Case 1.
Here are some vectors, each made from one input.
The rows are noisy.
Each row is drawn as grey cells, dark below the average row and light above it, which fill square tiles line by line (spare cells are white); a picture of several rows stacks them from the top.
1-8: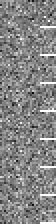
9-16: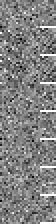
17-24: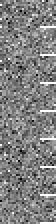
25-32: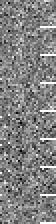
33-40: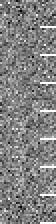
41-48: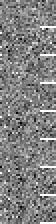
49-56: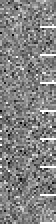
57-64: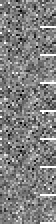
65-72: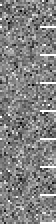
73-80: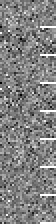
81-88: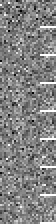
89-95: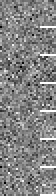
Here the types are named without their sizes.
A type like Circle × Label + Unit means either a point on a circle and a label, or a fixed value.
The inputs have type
(Circle + Unit) × (Tree + Unit).
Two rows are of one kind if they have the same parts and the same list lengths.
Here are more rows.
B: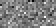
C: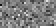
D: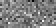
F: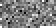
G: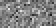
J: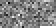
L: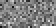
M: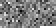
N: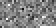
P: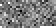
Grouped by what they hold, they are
B, C, D, G, L, N
F
J
M, P

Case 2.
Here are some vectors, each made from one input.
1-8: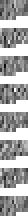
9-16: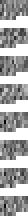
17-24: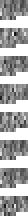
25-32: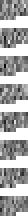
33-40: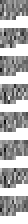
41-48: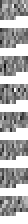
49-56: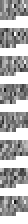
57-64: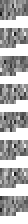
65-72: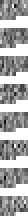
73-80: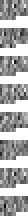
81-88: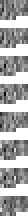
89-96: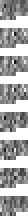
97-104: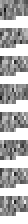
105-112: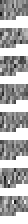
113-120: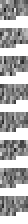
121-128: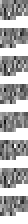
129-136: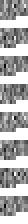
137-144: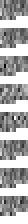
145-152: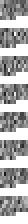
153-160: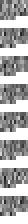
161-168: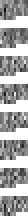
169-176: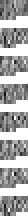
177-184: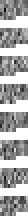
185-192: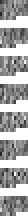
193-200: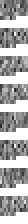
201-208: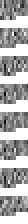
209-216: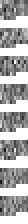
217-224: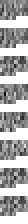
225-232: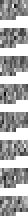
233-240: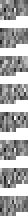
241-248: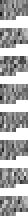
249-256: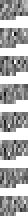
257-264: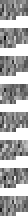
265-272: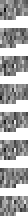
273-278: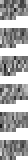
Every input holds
one of 4 labels, together with either a fixed value, or three true/false values.
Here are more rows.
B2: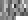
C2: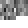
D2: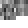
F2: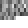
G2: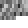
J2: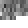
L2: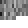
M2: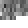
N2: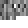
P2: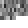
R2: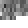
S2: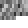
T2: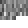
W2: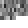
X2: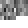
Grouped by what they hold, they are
B2, C2, D2, F2, J2, L2, M2, P2, R2, T2, W2, X2
G2, N2, S2

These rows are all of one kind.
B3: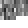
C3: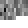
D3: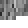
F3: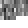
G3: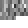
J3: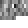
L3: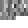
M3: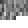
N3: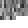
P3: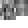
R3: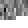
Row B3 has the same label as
C3, F3, P3 and R3.
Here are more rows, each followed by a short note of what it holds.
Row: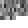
one of 4 labels and three true/false values
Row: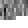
one of 4 labels and three true/false values
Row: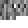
one of 4 labels
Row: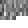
one of 4 labels and three true/false values
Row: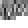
one of 4 labels
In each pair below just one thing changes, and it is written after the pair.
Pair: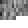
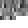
the label
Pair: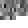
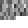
the label
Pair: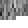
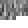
one of the three true/false values
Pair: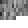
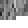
one of the three true/false values
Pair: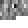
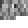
one of the three true/false values
